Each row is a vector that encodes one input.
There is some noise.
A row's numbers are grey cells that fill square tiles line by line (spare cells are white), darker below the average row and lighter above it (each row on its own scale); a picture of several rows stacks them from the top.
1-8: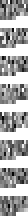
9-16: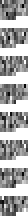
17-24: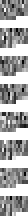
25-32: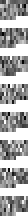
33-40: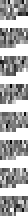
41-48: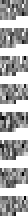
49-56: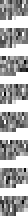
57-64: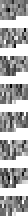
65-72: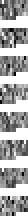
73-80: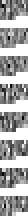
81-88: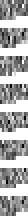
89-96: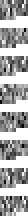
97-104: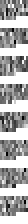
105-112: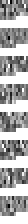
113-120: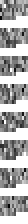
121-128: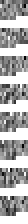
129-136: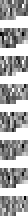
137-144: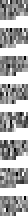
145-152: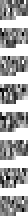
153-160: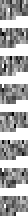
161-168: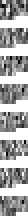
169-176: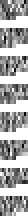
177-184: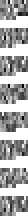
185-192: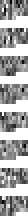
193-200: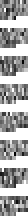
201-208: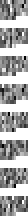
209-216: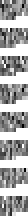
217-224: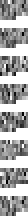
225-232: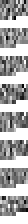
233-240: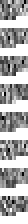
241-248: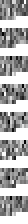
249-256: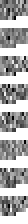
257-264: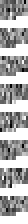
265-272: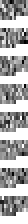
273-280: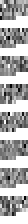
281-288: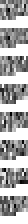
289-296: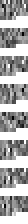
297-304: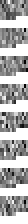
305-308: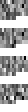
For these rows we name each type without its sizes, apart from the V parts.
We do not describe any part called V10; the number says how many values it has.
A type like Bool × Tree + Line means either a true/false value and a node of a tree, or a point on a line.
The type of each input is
List(Bool × V10 + Line).
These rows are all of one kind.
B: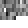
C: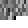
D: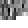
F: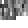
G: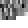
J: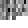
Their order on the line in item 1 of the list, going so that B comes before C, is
B, C, J, D, F, G.
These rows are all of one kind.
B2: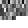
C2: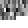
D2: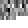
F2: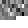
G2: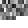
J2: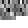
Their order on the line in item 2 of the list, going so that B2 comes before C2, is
D2, J2, B2, C2, F2, G2.
